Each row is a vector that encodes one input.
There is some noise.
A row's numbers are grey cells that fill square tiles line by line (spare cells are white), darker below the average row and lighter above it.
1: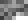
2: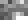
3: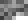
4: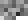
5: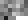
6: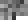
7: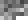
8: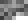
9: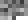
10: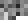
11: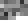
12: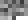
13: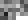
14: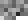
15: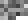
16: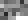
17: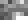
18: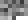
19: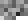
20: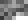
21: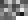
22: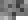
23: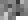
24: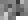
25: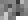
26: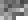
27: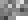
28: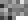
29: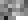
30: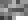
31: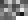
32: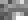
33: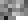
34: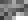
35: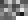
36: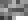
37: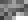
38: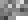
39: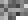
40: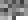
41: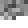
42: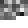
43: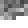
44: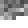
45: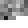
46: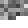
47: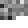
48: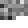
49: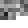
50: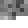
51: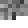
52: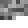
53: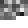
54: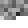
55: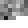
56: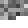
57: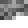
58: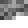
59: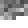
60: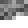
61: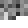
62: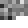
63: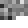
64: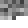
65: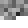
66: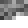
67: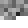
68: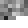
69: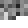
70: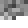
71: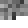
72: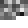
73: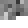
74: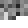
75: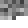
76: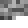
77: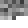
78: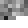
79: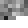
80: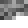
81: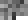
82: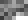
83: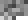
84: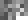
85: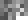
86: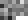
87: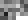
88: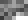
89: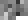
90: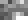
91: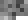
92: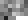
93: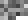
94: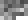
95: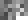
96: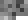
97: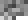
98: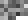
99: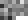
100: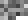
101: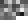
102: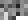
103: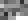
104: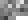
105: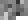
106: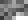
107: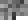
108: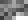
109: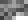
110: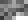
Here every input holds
either a point on a 9-point circle and a true/false value, or a fixed value.
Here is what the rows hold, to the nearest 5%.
About 95% of them hold a point on a 9-point circle and a true/false value. The rest hold a fixed value.
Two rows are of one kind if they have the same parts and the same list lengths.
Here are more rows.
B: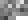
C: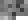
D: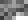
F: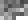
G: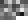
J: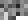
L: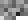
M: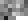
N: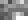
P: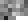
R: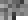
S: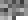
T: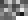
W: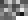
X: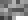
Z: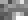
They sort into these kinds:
B, C, D, F, J, L, M, N, P, R, S, X, Z
G, T, W

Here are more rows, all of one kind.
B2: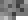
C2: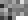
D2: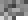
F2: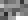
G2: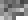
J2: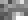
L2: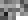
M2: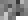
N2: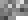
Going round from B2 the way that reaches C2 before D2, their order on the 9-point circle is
B2, M2, C2, J2, N2, D2, G2, L2, F2.
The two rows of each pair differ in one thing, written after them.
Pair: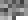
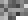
the place on the 9-point circle
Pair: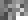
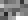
the place on the 9-point circle
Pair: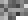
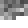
the place on the 9-point circle
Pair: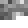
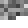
the true/false value
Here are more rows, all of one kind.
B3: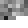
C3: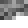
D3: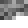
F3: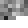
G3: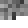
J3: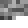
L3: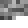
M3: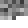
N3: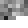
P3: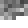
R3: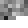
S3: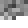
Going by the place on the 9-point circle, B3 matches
F3, N3, R3 and S3.
